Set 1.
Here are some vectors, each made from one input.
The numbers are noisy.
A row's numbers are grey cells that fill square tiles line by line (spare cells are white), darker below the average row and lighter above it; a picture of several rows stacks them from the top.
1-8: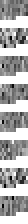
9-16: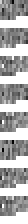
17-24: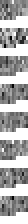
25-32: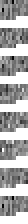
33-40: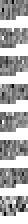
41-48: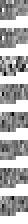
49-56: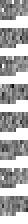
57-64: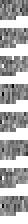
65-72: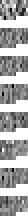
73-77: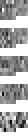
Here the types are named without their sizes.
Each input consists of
either a point on a circle, or a fixed value.
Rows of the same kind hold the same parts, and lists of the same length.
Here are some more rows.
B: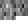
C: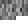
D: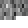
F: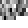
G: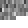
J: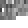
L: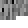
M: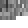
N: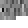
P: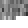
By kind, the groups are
B, C, D, G, J, L, M, N, P
F

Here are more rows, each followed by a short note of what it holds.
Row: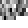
a fixed value
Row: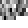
a fixed value
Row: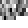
a fixed value
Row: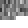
a point on a circle
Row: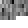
a point on a circle
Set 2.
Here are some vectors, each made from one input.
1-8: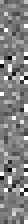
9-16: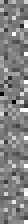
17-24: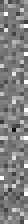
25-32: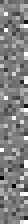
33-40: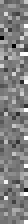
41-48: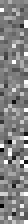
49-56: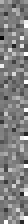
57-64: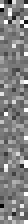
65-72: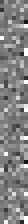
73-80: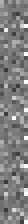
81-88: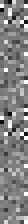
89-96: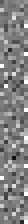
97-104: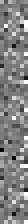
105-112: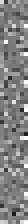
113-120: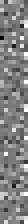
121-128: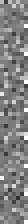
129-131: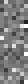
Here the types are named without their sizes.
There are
2 kinds of row.
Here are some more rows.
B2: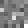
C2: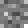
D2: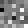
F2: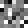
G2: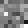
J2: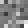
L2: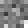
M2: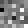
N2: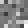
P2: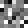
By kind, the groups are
B2, C2, D2, G2, J2, L2, M2, N2
F2, P2

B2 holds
five true/false values.
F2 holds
a fixed value.
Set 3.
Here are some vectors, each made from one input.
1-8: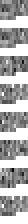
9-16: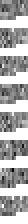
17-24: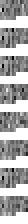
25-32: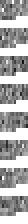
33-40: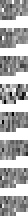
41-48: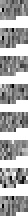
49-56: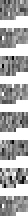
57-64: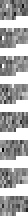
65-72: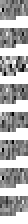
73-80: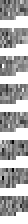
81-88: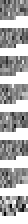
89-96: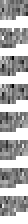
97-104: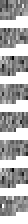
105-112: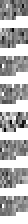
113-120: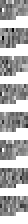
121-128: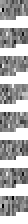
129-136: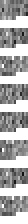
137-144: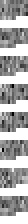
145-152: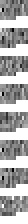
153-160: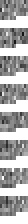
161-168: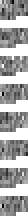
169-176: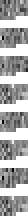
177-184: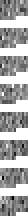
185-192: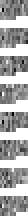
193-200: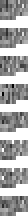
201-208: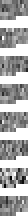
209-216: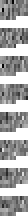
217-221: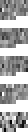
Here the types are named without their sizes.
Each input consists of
either a point on a circle, or a fixed value.
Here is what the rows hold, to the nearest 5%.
About 95% of them hold a point on a circle. The rest hold a fixed value.
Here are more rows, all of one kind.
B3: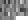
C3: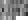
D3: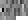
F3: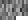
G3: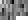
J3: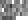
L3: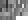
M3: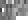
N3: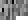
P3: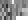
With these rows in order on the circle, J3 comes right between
M3 and P3.
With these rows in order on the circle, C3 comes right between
D3 and N3.
